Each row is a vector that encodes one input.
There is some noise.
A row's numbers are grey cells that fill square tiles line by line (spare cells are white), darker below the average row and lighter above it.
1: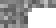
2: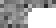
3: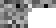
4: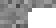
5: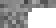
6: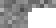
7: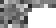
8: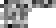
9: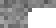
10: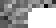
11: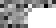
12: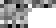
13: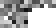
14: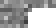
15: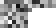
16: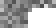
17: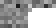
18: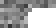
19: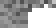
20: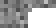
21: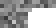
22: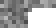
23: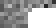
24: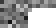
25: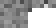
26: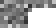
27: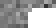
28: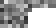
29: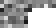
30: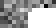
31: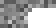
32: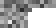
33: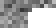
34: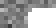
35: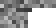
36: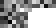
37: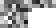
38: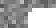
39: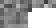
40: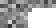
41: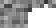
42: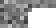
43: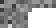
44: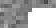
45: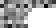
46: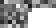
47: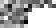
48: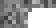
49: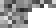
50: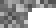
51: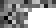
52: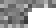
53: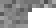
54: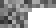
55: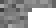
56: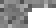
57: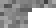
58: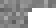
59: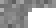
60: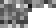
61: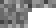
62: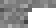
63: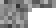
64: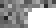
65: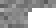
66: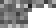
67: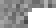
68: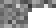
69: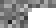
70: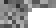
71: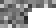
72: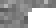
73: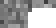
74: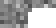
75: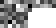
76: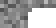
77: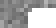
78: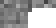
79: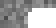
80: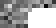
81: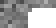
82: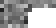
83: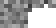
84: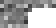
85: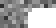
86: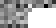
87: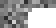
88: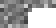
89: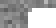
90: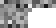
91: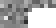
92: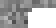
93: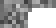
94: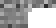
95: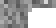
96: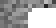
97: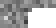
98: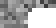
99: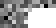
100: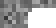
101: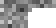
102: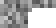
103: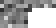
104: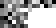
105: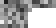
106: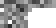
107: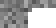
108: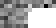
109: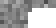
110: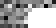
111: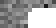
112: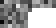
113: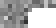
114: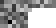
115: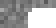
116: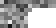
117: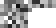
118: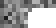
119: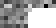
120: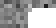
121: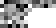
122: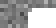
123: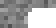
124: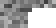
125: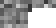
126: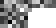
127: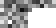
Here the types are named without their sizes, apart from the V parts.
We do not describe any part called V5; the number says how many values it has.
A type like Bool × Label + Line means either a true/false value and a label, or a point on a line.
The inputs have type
List(Label × V5).
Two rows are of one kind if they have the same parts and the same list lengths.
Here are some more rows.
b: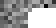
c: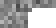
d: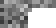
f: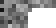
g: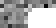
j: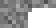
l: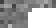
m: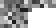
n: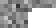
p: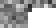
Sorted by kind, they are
b, c, d, f, l, m, n
g, j
p

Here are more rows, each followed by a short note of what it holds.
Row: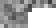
the empty list
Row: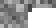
the empty list
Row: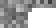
the empty list
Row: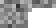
a list of two items
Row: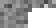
a list of one item
